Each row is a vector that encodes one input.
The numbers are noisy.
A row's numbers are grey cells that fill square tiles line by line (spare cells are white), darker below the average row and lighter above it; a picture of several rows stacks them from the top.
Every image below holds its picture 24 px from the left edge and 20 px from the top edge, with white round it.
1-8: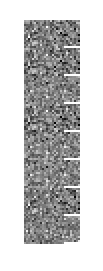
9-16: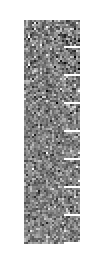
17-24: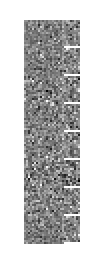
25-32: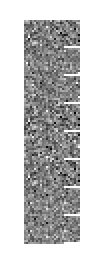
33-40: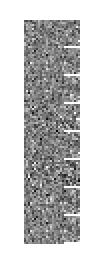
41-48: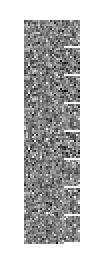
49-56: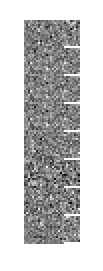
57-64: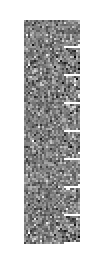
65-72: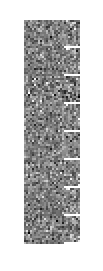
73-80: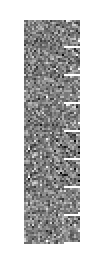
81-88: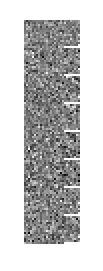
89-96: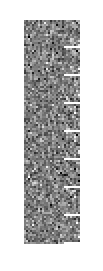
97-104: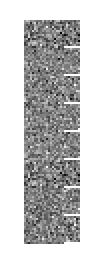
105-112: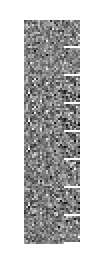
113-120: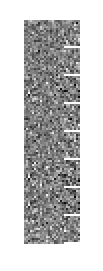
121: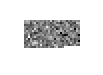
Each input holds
a point on a 6-point line, together with a list of up to two points on a 5-point line.
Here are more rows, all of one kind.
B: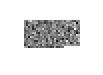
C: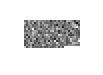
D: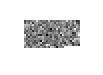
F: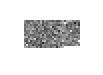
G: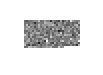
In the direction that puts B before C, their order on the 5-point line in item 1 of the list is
B, D, F, C, G.
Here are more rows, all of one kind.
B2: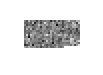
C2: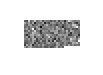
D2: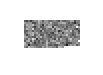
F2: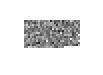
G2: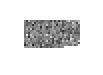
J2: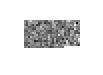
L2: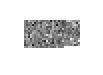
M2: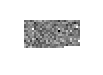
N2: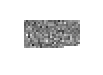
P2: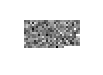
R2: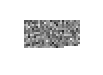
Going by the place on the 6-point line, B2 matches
C2, G2, J2 and L2.
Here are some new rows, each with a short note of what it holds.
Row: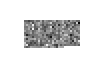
a point on a 6-point line, together with a list of one item
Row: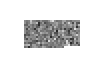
a point on a 6-point line, together with a list of one item
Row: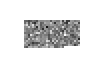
a point on a 6-point line, together with a list of one item
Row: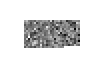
a point on a 6-point line, together with the empty list
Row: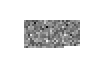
a point on a 6-point line, together with a list of one item
